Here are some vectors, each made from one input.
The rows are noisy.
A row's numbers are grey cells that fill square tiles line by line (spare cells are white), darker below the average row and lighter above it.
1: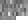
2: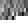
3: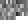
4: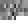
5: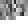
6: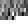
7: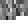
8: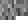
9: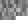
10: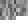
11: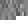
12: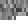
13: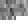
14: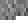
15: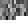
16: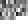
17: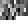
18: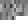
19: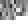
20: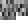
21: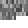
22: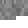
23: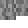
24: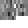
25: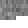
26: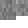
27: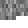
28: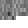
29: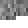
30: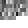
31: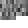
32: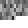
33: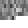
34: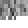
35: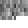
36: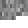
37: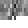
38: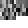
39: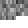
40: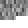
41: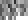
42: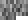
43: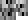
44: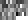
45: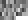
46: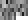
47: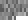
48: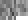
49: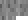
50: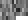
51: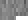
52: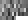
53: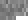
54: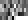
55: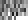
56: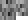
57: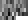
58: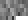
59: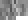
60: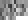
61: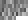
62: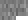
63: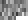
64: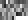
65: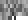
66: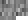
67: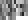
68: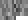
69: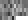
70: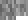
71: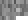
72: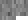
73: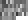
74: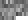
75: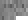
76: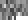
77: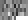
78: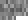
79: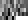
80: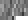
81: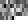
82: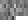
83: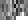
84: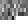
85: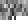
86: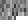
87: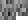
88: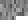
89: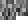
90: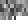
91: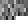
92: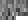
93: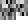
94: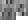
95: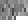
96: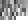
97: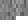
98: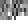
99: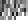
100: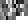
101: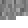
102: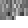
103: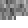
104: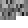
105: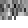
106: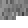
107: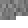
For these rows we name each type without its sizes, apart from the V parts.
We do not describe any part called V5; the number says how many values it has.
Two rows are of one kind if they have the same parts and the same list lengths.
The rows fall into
2 kinds.
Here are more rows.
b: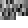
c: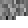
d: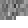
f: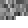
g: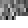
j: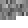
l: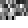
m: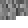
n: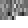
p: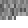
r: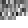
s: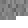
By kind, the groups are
b, g, j, l, m, n, p, r, s
c, d, f

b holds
a label and four true/false values.
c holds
a label and a value of V5.
